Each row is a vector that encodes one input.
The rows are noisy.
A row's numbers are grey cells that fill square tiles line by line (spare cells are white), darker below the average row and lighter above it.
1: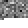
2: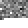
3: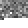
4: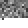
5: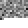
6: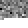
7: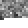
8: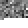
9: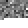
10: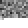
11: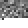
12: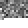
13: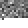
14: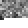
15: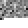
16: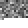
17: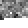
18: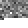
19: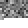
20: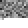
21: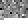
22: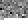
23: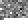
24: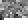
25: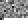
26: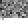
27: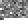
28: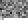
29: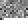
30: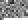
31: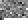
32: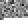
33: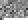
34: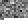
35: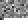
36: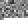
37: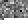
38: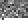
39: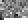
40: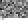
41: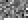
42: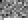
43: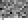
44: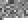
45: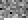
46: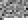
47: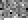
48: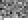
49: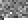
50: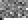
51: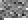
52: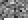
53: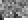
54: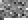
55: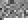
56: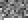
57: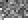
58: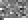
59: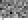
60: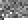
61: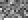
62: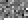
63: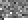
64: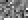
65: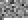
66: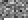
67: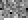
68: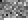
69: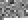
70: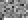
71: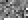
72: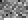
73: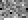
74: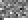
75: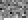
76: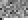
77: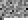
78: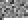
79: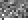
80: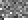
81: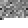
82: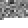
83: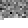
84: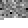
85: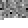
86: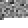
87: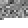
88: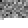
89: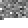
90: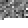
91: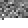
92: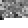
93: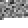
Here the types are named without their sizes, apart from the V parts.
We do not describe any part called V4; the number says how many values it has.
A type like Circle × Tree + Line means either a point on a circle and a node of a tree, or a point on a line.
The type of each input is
Bool × (Line + V4).
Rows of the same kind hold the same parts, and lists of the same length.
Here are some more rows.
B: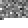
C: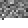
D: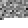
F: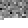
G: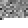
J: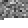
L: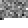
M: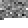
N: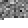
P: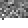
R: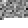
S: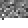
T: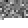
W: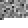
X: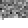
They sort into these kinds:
B, C, J, L, M, N, P, S, T
D, F, G, R, W, X

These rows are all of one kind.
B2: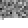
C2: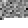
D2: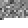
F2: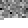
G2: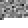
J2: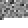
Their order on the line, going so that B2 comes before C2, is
G2, J2, B2, D2, F2, C2.
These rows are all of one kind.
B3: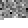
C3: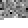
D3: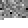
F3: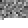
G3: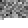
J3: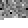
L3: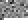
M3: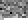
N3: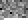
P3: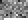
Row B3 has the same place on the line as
C3, D3 and J3.
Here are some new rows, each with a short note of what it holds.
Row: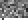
a true/false value and a value of V4
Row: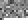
a point on a line and a true/false value
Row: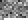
a point on a line and a true/false value
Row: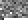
a true/false value and a value of V4
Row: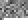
a point on a line and a true/false value
